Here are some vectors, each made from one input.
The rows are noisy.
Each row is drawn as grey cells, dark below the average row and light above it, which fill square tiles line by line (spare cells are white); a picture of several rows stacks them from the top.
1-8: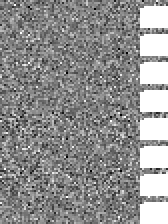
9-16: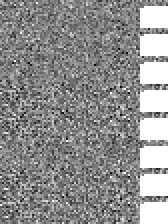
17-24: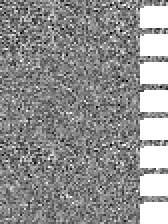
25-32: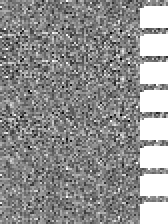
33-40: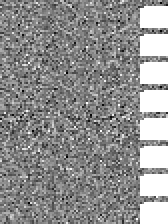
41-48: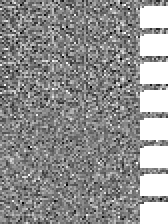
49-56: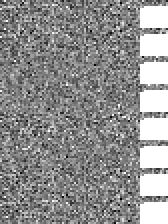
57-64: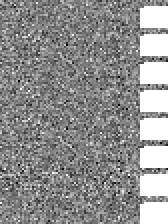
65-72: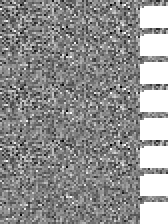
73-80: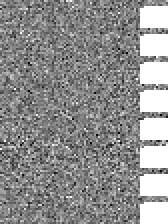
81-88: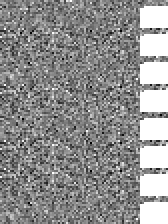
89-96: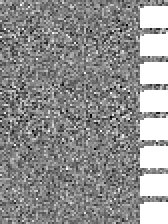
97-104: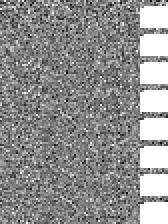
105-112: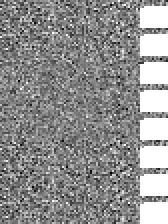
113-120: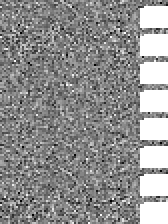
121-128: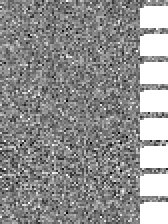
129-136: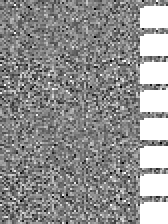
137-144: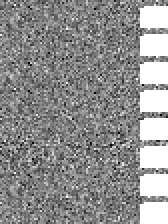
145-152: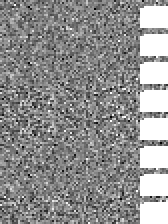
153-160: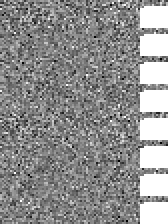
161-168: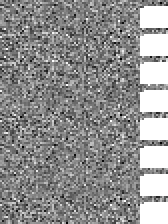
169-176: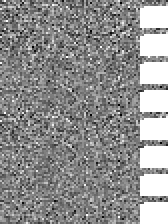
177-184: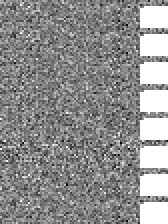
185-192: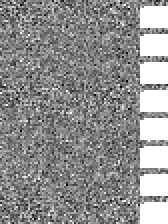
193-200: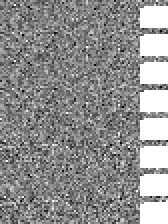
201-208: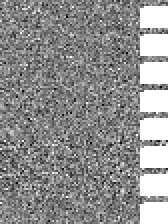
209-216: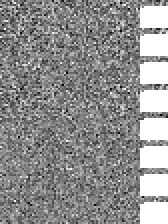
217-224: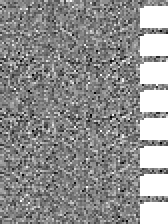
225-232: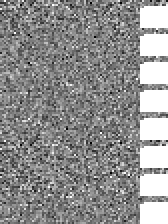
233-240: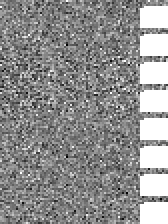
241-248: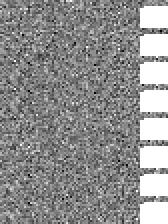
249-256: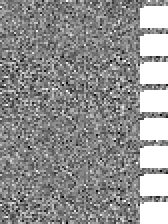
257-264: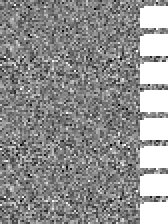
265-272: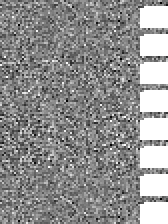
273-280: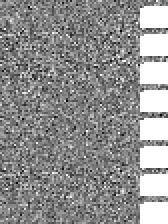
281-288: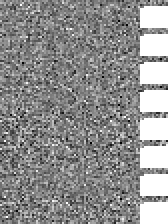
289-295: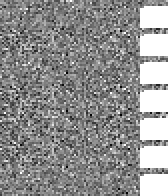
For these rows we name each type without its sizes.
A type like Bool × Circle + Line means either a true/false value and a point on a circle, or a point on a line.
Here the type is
Circle + Tree.
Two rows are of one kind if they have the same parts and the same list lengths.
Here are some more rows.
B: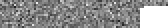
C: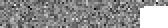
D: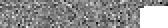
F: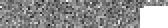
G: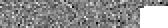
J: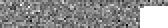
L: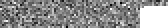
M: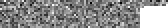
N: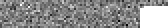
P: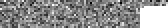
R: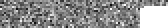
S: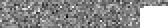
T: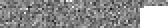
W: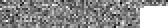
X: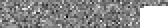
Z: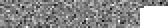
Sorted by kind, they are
B, C, D, F, G, J, N, S, T, X, Z
L, M, P, R, W

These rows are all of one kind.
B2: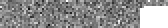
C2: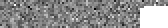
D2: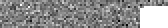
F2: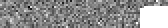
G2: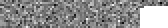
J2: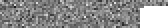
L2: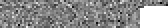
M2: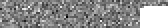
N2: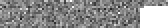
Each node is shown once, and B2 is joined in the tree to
N2.
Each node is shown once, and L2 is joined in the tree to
G2 and J2.
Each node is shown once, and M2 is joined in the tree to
D2.
